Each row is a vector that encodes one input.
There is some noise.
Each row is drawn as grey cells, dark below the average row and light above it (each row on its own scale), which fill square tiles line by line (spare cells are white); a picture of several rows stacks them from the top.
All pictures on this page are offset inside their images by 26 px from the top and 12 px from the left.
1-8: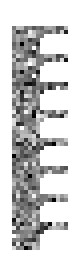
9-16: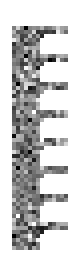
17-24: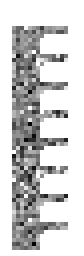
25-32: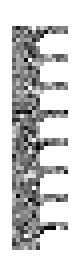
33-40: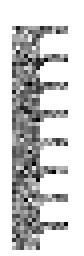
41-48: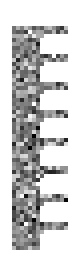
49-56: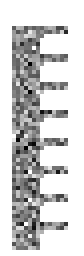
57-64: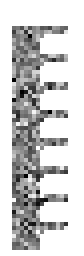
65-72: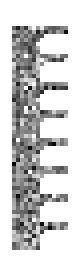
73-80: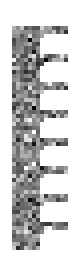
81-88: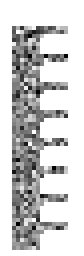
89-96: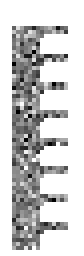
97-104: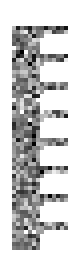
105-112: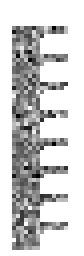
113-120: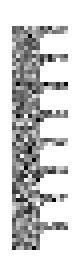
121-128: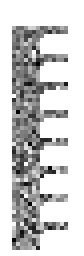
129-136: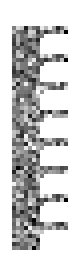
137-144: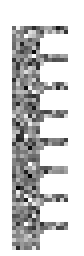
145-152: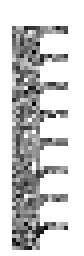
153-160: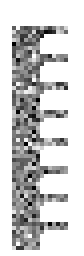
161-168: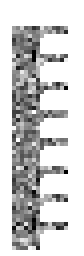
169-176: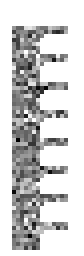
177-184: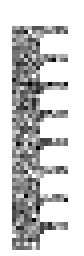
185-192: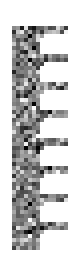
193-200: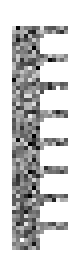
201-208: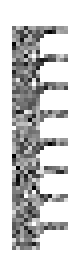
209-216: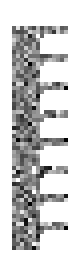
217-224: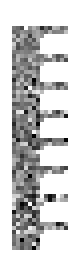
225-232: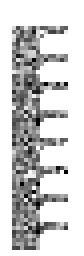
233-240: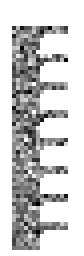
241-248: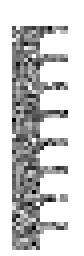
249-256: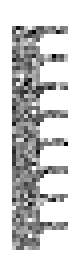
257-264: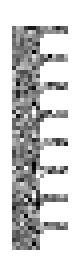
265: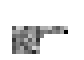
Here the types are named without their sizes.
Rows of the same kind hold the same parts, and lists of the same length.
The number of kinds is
4.
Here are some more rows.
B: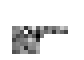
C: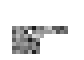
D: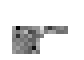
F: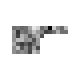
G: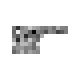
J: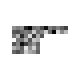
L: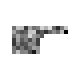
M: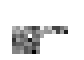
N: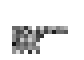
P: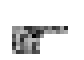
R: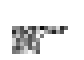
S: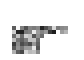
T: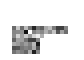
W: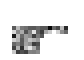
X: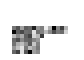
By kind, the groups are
B, D, F, G, N, P, W
C, L, M, T
J, R, S
X

